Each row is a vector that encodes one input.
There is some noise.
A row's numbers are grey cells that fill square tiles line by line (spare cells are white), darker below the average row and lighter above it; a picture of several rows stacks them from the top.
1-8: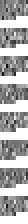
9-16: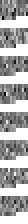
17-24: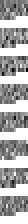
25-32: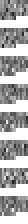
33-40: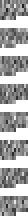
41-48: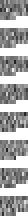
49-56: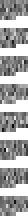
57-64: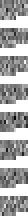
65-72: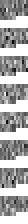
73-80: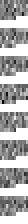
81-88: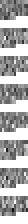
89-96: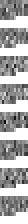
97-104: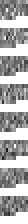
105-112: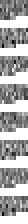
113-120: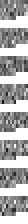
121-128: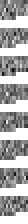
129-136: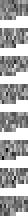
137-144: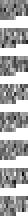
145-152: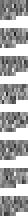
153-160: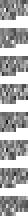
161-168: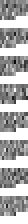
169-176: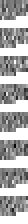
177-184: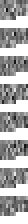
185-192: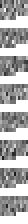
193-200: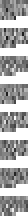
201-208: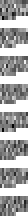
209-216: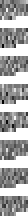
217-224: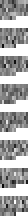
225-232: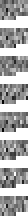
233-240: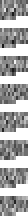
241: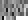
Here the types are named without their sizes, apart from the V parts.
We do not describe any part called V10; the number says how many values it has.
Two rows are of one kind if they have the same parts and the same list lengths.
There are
2 kinds of row.
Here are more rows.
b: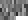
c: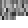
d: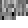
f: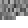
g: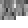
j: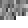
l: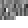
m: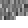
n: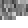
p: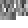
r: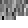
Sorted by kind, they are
b, f, l, m, n
c, d, g, j, p, r

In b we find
a node of a tree and a value of V10.
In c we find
a point on a circle, a node of a tree, a true/false value and a value of V10.
